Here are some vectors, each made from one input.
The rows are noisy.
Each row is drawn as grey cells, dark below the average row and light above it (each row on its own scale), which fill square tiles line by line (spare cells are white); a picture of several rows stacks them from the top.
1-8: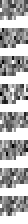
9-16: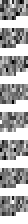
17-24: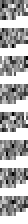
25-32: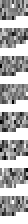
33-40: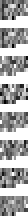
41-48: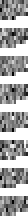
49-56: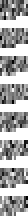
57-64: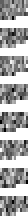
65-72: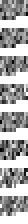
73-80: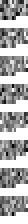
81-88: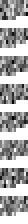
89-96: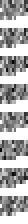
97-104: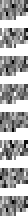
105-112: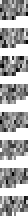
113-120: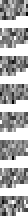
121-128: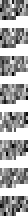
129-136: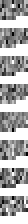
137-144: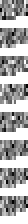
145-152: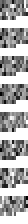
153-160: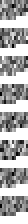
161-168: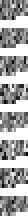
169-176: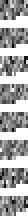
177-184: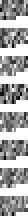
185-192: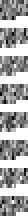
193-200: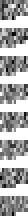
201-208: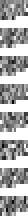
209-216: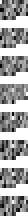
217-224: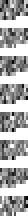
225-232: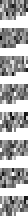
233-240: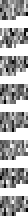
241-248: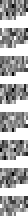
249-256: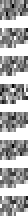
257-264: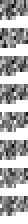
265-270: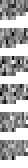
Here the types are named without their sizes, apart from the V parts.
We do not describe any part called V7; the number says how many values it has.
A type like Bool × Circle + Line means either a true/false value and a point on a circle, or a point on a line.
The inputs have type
Bool × Bool × Bool × Bool + (Circle + Unit) × V7.
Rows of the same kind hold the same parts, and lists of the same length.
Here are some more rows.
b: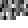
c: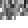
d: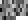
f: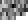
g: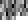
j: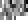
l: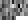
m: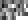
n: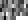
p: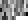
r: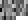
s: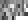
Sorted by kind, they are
b, m, n, r
c, f, g, j
d, l, p, s

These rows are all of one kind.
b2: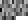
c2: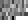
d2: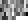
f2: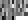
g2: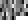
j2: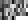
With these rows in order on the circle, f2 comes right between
c2 and g2.
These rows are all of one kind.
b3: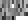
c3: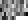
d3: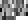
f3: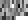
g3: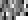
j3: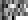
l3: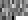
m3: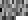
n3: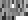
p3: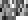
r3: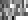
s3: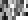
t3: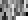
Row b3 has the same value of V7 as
f3, l3 and n3.
